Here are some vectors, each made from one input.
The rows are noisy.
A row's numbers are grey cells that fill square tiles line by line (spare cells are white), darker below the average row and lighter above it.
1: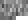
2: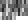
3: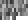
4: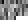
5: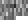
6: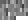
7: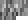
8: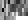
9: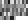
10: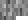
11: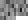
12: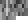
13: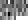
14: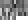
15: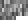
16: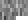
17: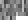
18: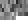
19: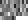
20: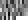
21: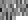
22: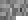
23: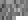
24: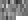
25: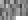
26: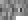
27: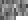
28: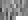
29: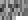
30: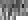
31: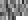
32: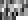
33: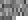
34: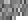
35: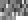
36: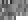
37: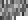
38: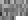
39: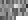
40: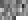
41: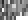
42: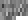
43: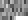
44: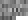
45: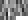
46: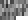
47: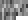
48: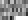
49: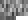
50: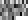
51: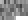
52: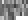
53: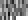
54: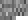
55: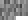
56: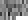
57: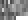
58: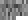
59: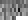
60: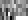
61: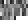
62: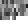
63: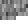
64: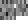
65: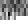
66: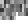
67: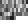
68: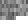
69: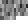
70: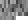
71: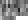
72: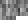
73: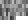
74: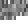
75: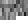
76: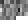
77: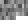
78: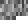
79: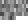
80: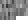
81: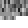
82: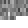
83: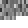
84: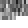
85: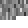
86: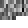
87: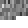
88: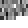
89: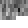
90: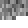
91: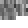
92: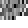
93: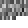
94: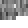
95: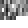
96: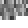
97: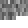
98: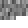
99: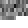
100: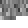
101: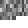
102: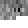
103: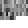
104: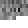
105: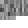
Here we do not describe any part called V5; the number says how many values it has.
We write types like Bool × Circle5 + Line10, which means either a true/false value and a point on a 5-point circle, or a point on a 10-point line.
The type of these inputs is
Bool × (Tree7 + V5).
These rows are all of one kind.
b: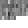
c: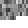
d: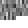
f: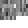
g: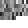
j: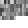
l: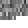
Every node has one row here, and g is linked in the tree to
j.
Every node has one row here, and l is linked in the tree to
b and d.
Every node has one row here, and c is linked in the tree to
f.
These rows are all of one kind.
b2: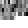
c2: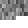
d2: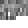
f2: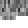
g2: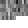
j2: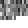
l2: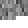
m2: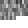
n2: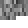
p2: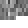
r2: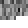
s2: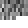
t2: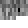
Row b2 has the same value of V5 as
c2, l2, n2 and p2.
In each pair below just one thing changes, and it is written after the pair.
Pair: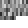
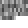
the true/false value
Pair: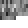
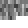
the true/false value
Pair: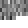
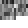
the true/false value
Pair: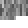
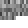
the node of the tree
